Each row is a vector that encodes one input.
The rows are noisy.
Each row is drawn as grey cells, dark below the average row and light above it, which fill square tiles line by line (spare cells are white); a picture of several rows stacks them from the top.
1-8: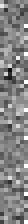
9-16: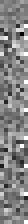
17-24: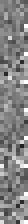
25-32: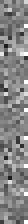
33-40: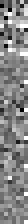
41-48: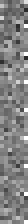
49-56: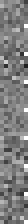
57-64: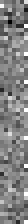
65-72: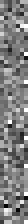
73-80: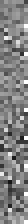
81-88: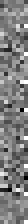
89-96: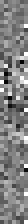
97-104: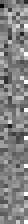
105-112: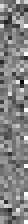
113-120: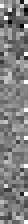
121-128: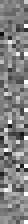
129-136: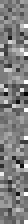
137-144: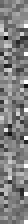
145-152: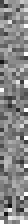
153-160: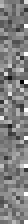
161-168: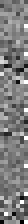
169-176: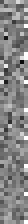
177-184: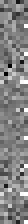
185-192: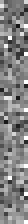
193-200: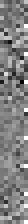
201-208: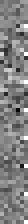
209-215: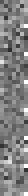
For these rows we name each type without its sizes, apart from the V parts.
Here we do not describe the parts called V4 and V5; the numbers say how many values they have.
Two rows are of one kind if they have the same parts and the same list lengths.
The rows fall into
3 kinds.
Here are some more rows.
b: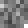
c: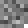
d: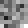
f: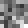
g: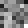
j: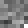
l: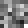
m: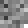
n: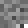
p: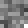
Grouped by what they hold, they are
b, c, d, f, g, l, m
j, n
p

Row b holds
a point on each of two lines and four true/false values.
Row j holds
a point on a line, a node of a tree and a value of V4.
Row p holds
a point on a line, a value of V4 and a value of V5.
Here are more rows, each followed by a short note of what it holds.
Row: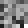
a point on a line, a node of a tree and a value of V4
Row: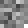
a point on each of two lines and four true/false values
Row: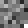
a point on a line, a value of V4 and a value of V5
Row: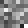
a point on a line, a node of a tree and a value of V4
